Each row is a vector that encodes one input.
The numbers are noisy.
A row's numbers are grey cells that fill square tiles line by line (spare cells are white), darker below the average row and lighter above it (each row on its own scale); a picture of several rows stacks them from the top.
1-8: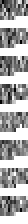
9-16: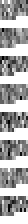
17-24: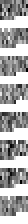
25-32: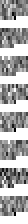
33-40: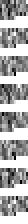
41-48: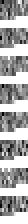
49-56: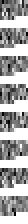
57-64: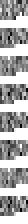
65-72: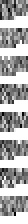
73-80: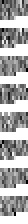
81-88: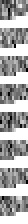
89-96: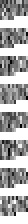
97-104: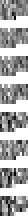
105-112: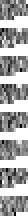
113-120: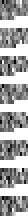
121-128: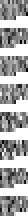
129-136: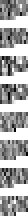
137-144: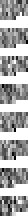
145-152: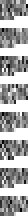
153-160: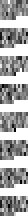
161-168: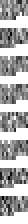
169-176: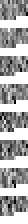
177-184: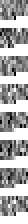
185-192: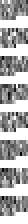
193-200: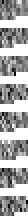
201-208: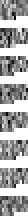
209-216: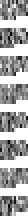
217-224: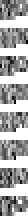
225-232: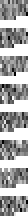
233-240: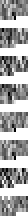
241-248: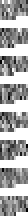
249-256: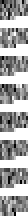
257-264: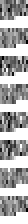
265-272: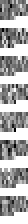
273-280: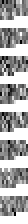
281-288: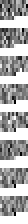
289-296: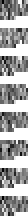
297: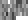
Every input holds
either a point on each of three 9-point circles, or a point on a 7-point line.
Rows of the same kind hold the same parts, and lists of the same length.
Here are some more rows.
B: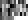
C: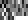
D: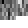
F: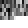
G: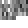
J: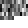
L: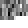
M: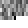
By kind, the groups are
B, C, D, F, J, L
G, M

